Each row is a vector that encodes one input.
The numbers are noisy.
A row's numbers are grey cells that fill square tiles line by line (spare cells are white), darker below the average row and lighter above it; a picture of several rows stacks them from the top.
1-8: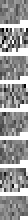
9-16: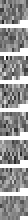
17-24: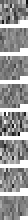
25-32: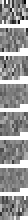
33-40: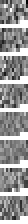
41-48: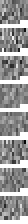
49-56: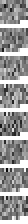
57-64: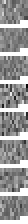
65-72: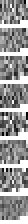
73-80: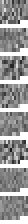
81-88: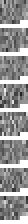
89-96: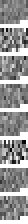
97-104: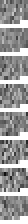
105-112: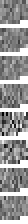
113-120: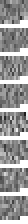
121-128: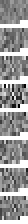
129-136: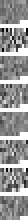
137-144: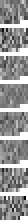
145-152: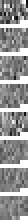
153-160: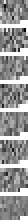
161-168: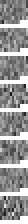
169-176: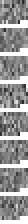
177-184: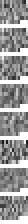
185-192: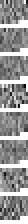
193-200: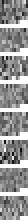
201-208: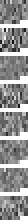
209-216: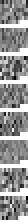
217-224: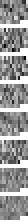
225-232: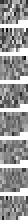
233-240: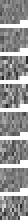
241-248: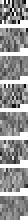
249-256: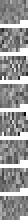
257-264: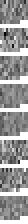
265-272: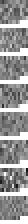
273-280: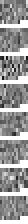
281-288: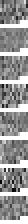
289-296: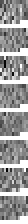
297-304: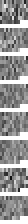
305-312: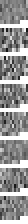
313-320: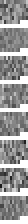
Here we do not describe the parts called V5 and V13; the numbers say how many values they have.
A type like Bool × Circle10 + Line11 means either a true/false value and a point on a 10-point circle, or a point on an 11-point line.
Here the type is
Line6 × (Line9 × V13 + (Tree8 + Unit) × V5).
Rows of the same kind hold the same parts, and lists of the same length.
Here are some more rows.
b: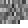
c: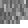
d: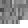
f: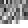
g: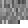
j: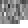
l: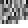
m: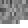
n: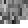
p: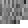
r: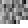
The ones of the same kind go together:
b, j, n, r
c, d, m, p
f, g, l

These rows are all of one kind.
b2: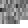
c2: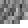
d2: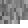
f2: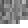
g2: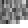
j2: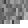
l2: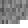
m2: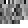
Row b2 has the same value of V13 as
d2 and l2.
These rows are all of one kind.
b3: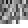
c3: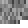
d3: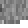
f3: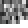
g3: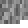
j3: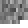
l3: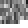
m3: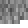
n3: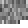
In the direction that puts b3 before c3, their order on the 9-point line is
g3, n3, d3, f3, m3, j3, b3, l3, c3.
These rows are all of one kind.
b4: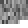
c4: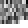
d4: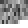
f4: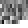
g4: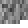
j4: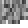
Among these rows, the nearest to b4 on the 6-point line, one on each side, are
d4 and g4.
